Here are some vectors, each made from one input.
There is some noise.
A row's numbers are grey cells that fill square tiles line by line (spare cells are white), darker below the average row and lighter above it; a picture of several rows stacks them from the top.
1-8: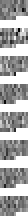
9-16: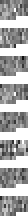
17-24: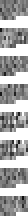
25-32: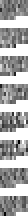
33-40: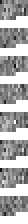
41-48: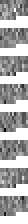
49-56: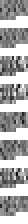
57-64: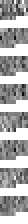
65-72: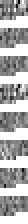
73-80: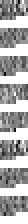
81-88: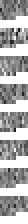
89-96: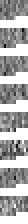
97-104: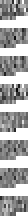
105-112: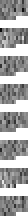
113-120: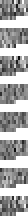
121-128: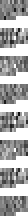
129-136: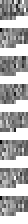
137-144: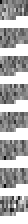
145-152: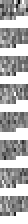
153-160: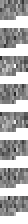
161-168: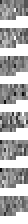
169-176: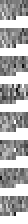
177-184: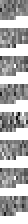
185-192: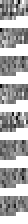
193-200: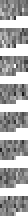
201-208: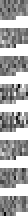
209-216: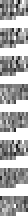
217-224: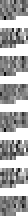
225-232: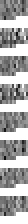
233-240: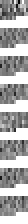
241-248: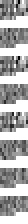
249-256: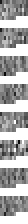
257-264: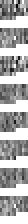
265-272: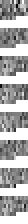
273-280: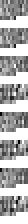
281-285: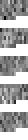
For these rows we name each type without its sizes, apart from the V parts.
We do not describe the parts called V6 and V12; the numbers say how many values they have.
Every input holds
either a point on a circle and a true/false value, or a point on a line, or a value of V6 and a value of V12.
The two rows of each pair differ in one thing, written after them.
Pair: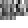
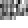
the true/false value
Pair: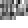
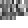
the true/false value
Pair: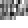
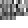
the true/false value
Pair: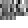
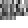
the place on the circle
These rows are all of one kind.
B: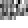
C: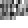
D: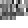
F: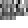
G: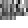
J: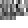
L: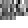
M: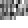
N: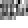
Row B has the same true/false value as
C, M and N.
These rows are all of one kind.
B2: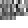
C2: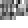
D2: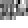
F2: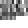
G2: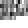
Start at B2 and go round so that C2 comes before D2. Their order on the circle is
B2, F2, C2, D2, G2.
